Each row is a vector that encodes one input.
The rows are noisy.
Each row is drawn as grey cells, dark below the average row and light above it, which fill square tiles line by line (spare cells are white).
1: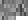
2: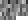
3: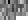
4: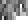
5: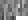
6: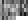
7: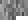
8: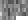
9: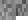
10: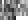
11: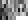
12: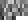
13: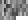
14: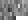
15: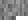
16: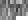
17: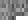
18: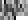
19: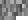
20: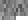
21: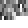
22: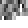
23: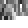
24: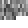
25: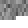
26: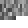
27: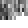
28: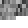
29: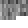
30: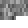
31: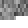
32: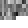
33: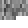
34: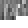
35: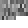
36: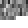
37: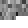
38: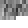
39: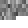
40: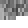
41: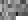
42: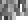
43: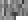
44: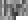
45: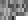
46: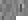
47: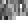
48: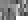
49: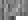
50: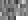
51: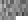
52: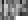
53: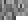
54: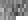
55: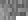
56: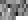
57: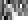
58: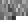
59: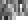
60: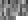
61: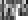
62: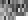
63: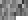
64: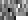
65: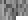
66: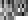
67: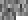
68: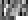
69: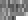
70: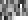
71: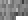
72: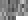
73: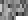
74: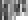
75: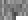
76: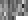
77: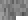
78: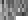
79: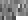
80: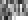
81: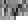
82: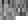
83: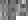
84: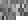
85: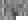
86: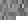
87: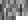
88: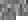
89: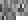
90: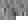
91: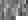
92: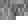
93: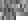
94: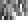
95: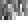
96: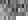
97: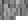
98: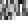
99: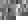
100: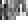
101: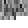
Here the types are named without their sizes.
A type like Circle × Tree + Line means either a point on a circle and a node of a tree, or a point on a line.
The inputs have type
(Bool × Bool × Bool + Unit) × Tree + Line.
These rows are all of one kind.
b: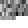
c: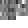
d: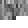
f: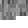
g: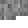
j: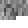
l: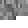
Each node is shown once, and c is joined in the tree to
g.
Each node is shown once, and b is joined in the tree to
d, g and j.
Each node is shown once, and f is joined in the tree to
j.
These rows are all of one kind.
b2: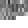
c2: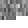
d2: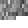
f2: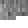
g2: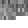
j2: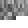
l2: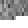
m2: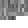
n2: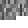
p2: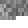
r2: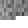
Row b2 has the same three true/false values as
l2, m2 and r2.
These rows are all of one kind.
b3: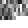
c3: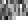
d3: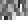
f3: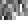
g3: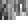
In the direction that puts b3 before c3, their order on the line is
d3, f3, b3, g3, c3.
